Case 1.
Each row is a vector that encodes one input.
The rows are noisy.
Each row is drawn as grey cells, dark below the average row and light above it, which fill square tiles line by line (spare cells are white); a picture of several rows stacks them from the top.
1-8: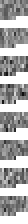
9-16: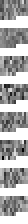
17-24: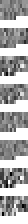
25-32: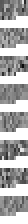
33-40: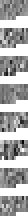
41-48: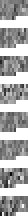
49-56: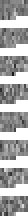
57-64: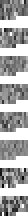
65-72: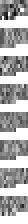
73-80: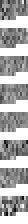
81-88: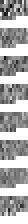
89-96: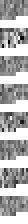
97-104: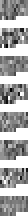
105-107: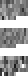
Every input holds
either a point on a 9-point line, or a node of each of two 9-node trees.
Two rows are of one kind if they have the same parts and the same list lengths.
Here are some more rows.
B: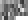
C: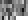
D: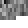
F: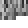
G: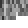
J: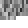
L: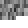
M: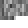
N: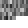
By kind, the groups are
B, C, J, L, M
D, F, G, N

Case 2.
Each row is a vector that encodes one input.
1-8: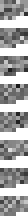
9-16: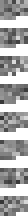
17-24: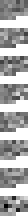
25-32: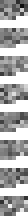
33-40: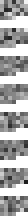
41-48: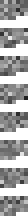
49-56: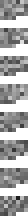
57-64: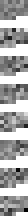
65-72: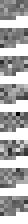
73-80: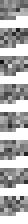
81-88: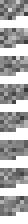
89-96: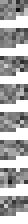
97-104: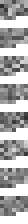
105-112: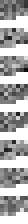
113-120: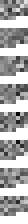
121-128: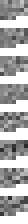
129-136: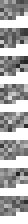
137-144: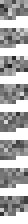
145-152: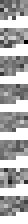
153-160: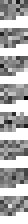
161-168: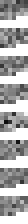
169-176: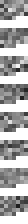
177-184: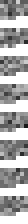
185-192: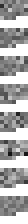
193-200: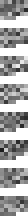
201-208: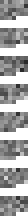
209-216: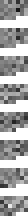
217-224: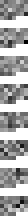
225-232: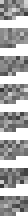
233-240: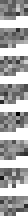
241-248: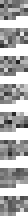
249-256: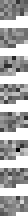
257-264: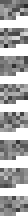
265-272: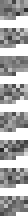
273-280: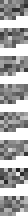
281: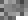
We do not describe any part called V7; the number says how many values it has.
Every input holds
either a point on a 10-point circle and a value of V7, or a fixed value, or three true/false values.
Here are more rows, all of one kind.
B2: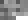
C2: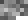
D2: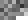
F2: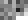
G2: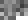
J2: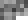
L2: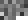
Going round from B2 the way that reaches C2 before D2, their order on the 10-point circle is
B2, C2, G2, D2, L2, J2, F2.
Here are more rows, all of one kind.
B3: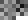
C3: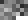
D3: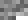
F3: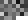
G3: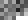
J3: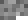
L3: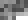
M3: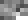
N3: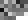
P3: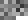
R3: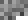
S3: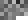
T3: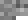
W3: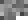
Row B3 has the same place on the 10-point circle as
C3, D3, J3 and W3.
